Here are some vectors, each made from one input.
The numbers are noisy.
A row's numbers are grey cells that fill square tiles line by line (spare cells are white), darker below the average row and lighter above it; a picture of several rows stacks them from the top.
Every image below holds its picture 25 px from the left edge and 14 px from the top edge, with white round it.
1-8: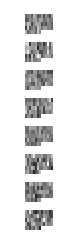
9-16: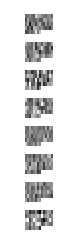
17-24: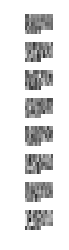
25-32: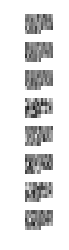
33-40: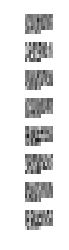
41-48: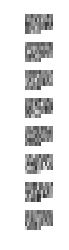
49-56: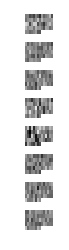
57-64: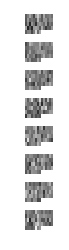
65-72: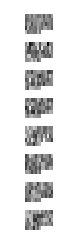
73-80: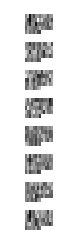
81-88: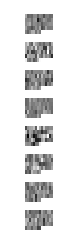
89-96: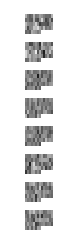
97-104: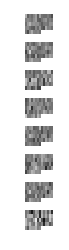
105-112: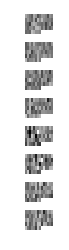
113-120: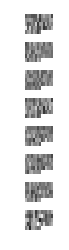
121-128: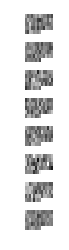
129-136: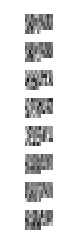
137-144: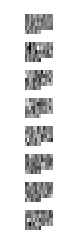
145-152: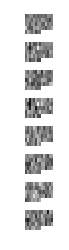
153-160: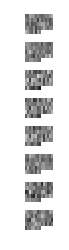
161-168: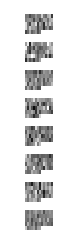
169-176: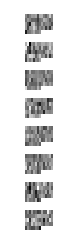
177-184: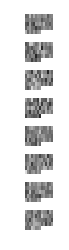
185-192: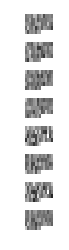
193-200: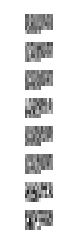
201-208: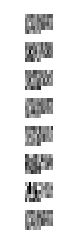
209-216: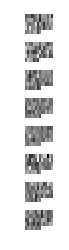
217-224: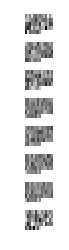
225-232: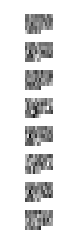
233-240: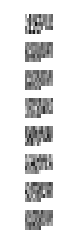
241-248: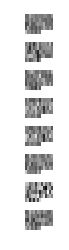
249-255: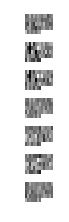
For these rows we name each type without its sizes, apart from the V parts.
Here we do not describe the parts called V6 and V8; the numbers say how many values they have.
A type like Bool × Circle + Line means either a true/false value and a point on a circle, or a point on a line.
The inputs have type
(Bool × Bool × Bool × Bool × Bool × V6 × V8 + Label) × Tree.
